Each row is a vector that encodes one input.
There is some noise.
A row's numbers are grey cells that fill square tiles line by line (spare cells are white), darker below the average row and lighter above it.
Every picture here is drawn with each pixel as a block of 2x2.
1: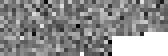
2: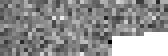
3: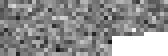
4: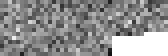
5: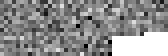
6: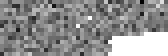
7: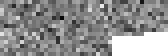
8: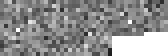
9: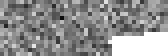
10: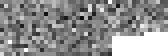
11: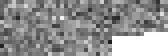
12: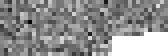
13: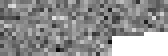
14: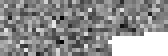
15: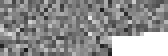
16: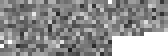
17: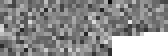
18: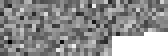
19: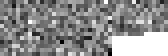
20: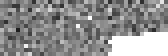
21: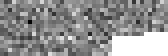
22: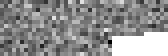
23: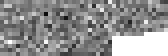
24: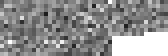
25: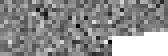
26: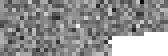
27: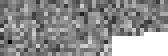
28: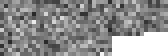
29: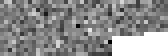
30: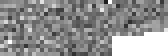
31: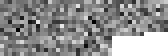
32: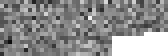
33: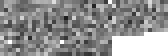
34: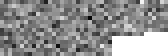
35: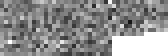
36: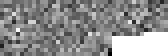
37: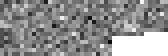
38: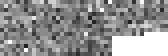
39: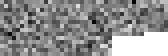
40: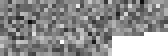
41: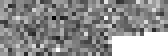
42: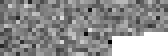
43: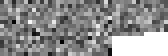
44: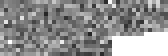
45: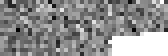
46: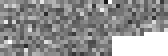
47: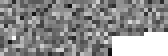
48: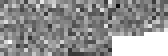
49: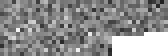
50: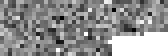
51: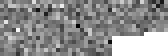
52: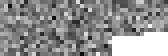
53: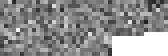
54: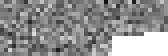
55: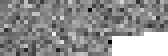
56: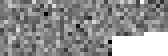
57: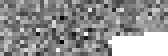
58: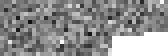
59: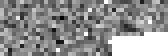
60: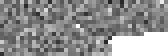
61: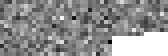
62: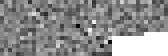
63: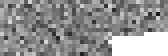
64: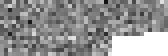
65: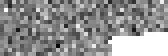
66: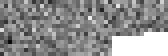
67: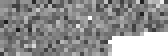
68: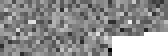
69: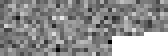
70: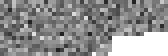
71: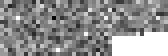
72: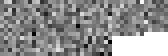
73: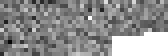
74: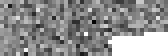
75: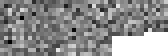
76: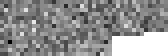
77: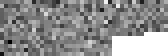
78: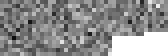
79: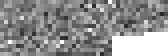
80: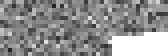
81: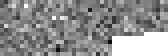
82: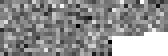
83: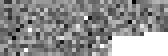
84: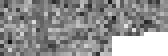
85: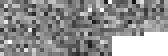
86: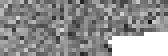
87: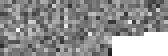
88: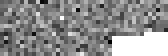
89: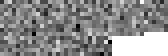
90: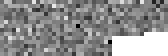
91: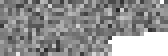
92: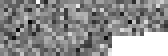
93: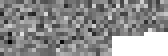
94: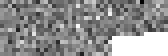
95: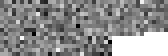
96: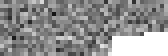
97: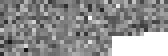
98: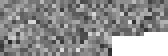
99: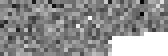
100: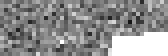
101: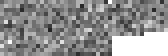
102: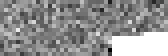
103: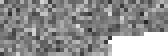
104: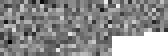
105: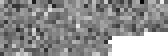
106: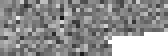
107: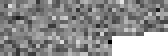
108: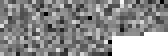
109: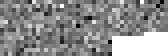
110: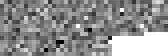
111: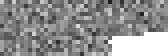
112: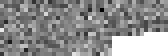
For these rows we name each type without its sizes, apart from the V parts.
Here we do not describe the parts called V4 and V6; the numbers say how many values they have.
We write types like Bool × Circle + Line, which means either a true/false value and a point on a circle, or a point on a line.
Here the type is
Bool × Bool × Bool × (Line + V6) × V4.
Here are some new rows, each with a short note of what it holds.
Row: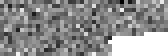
three true/false values, a value of V4 and a value of V6
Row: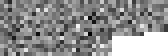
three true/false values, a value of V4 and a value of V6
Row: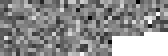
a point on a line, three true/false values and a value of V4
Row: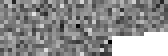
a point on a line, three true/false values and a value of V4
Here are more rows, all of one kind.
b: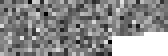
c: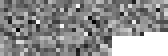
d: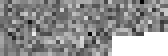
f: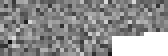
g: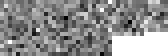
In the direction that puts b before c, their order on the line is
b, g, f, d, c.
